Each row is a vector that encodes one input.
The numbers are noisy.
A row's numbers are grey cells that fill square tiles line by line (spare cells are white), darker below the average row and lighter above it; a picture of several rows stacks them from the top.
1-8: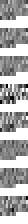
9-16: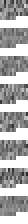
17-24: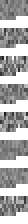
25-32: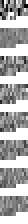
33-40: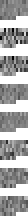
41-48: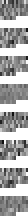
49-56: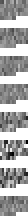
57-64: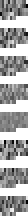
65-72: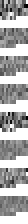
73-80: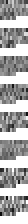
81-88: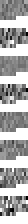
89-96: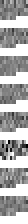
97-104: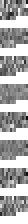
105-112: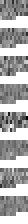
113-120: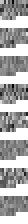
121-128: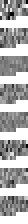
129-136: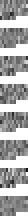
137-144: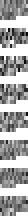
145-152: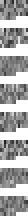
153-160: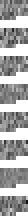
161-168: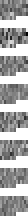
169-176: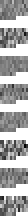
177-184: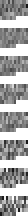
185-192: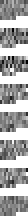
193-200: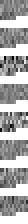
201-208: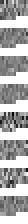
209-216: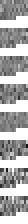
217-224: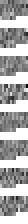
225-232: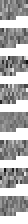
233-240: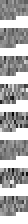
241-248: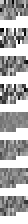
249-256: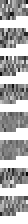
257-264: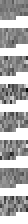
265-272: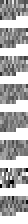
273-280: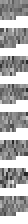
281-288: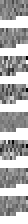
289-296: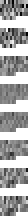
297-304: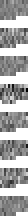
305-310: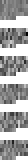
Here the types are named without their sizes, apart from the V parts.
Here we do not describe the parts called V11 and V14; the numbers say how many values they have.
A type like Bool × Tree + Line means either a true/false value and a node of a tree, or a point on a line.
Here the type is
Label × Line × (Unit + V11 × V14).
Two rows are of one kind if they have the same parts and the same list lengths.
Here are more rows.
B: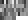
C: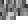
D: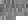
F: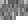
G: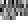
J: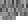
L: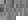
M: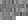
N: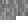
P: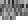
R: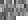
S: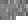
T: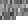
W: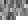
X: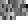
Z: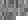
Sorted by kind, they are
B, C, D, G, J, L, M, N, P, S, W
F, R, T, X, Z

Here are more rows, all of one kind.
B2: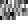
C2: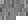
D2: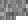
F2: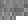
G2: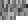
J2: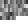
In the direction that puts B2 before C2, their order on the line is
F2, B2, D2, J2, G2, C2.
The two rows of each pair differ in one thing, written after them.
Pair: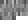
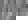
the value of V14
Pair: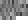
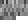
the value of V14
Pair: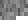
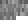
the place on the line
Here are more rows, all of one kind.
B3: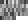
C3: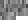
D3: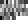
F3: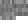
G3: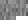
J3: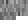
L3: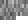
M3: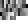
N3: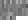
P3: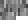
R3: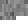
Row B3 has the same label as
D3 and M3.
